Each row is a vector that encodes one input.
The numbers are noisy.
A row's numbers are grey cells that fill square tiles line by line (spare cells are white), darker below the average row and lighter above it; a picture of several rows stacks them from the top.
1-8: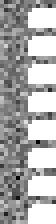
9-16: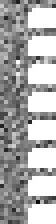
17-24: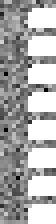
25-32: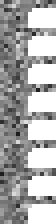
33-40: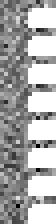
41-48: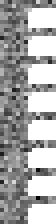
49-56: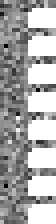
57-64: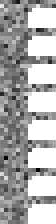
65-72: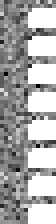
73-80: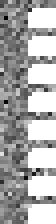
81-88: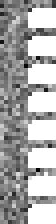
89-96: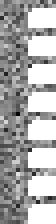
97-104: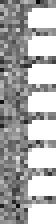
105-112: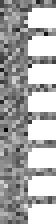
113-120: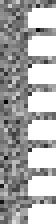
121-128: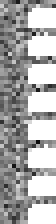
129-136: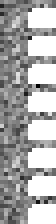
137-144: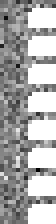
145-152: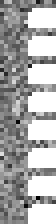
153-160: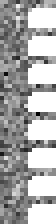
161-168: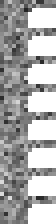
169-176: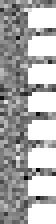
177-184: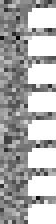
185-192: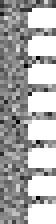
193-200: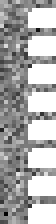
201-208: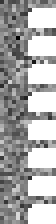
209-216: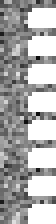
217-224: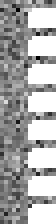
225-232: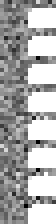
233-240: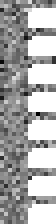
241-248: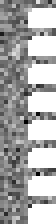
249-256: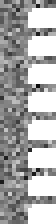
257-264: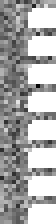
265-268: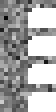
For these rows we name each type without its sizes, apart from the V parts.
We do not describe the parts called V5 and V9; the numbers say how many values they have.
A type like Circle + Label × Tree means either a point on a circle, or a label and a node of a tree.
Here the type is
Circle × Circle + Unit + V5 × V9.
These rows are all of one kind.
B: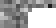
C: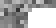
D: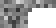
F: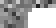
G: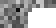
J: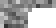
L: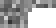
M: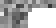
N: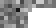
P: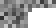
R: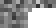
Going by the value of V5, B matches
M and R.
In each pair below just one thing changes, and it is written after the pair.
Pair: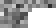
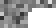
the value of V9
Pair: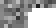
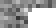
the value of V9
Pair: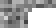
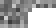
the value of V9
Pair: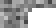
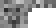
the value of V9
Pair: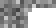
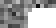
the value of V9
